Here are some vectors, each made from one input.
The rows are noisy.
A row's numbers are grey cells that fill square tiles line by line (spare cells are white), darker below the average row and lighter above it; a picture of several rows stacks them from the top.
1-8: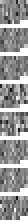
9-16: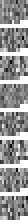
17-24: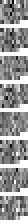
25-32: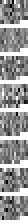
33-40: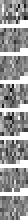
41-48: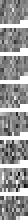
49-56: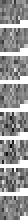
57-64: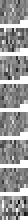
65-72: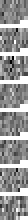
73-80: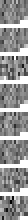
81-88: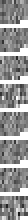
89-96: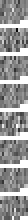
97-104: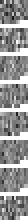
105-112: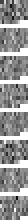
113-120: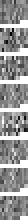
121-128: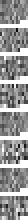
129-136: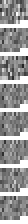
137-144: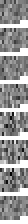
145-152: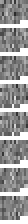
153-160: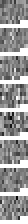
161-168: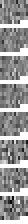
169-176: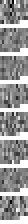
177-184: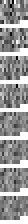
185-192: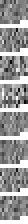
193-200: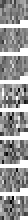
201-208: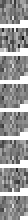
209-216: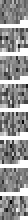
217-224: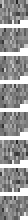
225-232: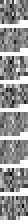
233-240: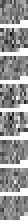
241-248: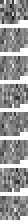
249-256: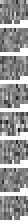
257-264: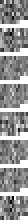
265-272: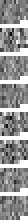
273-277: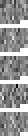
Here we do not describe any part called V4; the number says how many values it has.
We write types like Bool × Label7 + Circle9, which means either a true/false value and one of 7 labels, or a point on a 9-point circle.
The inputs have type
Bool × (Line11 + V4) + List2(Line5).
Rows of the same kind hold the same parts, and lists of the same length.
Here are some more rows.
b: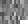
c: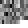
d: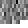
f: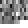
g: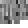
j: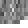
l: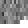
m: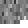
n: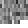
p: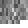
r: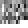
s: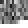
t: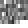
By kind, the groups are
b, j, l, m, p
c, s, t
d, g, n
f
r

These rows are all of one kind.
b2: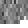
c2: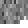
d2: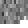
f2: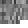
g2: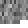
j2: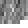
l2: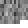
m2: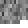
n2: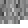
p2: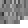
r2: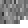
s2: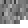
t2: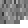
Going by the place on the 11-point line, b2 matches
c2, d2, f2 and r2.
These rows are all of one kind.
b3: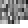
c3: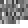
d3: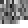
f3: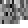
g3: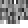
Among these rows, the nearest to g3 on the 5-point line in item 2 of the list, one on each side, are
d3 and f3.
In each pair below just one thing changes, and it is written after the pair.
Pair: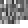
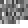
the place on the 5-point line in item 2 of the list
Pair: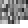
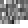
the place on the 5-point line in item 1 of the list
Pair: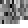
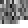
the place on the 5-point line in item 1 of the list
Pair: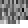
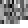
the place on the 5-point line in item 1 of the list
